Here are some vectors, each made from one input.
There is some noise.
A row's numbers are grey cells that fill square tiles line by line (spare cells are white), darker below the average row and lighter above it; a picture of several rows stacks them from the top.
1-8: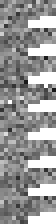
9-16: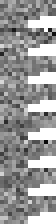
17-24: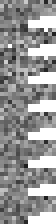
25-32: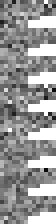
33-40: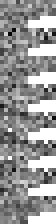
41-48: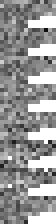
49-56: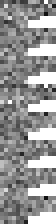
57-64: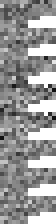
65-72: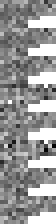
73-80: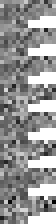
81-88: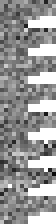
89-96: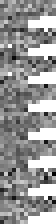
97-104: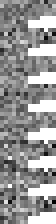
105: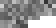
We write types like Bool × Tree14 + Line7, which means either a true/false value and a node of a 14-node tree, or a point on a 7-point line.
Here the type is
Bool × (Tree9 + Unit) + Line7.
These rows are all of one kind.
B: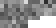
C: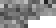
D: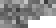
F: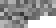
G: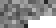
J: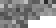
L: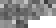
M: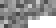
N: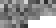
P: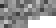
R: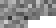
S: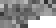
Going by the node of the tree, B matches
C, J, R and S.
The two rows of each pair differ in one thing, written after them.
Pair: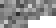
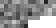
the true/false value
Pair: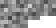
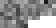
the true/false value
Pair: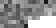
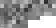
the node of the tree
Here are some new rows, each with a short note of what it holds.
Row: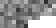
a node of a 9-node tree and a true/false value
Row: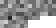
a node of a 9-node tree and a true/false value
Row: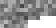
a node of a 9-node tree and a true/false value
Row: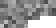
a true/false value
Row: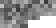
a node of a 9-node tree and a true/false value
